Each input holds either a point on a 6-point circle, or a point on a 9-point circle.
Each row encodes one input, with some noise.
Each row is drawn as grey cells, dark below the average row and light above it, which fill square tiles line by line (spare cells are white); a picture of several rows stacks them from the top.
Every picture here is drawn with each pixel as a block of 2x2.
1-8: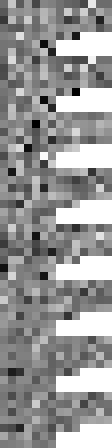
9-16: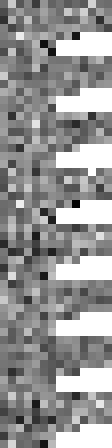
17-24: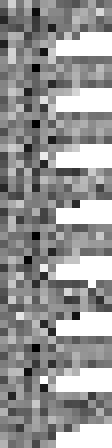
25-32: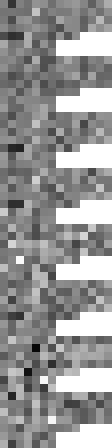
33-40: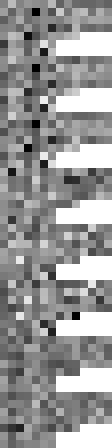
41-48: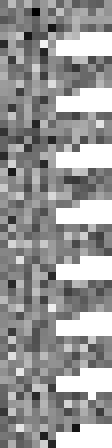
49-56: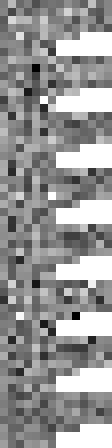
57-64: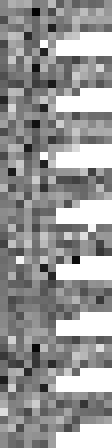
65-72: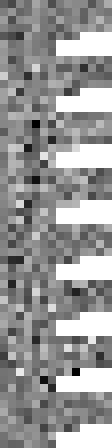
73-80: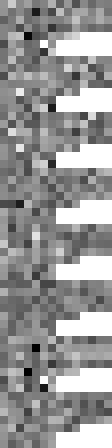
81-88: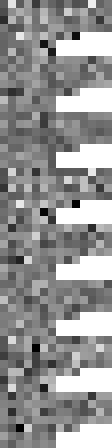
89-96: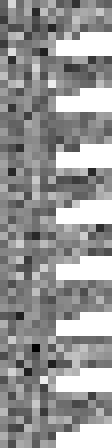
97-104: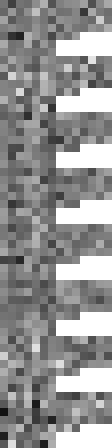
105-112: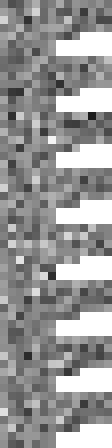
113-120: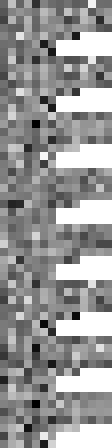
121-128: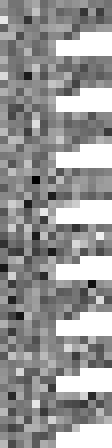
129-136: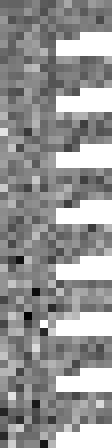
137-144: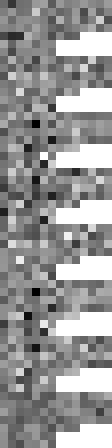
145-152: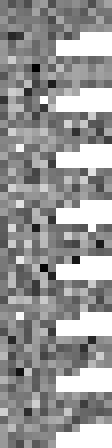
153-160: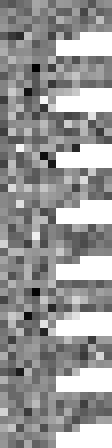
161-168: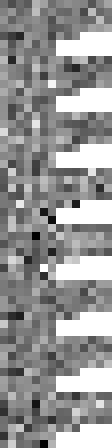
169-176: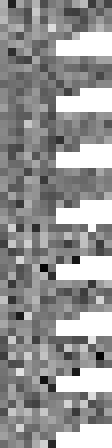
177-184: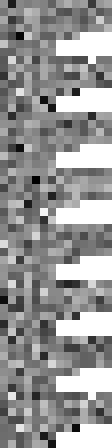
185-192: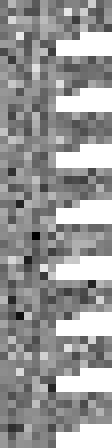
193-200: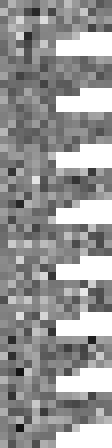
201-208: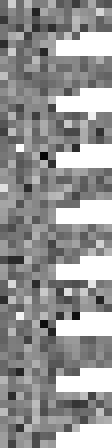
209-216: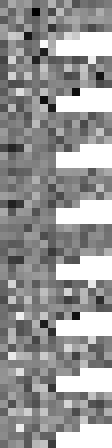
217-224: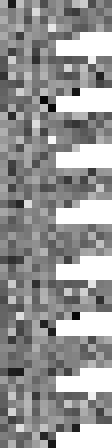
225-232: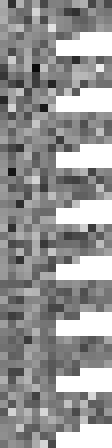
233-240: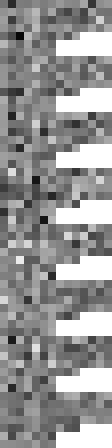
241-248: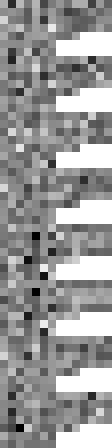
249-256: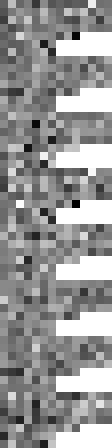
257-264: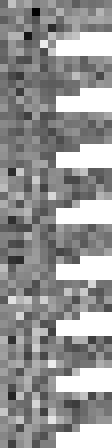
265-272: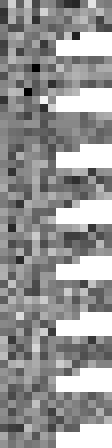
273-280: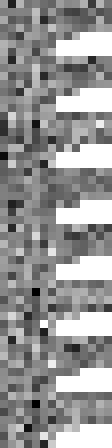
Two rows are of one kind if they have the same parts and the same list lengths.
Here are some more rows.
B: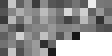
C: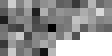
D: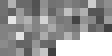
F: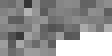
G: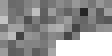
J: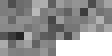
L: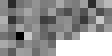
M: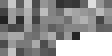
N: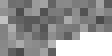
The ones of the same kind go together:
B, C, D, M
F, G, J, L, N

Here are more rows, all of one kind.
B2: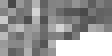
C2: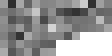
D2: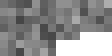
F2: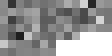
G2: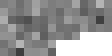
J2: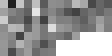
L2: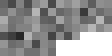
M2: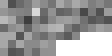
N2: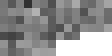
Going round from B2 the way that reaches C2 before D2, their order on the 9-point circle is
B2, J2, C2, F2, L2, N2, D2, G2, M2.
